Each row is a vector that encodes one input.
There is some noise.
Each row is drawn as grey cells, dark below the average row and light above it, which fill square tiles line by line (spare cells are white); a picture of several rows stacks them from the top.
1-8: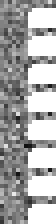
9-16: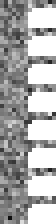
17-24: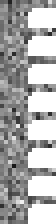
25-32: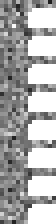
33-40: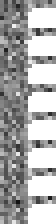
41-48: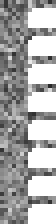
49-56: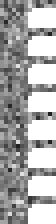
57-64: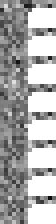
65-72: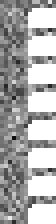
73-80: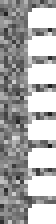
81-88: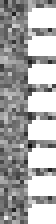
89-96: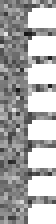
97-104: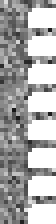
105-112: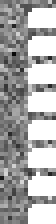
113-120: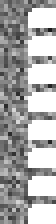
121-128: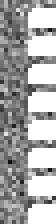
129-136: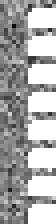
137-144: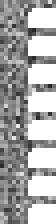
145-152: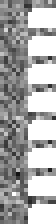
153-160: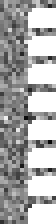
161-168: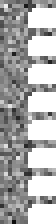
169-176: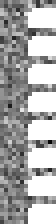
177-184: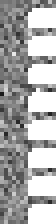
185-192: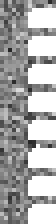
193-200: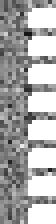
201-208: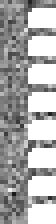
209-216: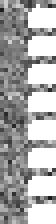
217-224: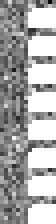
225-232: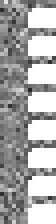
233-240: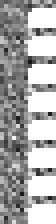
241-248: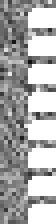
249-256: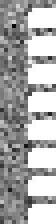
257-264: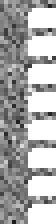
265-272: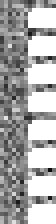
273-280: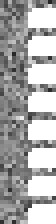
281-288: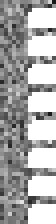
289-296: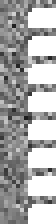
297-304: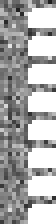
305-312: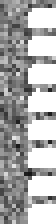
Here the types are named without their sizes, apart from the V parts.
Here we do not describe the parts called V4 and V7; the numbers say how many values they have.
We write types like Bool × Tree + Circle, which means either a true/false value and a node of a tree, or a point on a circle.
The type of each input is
Circle × Circle × Line × Line × V4 + V7 × V7.
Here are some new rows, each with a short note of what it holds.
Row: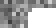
a point on each of two circles, a point on each of two lines and a value of V4
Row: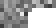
a point on each of two circles, a point on each of two lines and a value of V4
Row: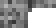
a point on each of two circles, a point on each of two lines and a value of V4
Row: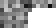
a point on each of two circles, a point on each of two lines and a value of V4
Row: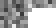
two values of V7
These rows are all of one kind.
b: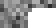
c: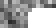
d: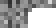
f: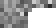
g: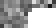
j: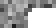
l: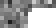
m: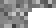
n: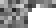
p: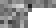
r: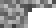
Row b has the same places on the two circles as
l and p.
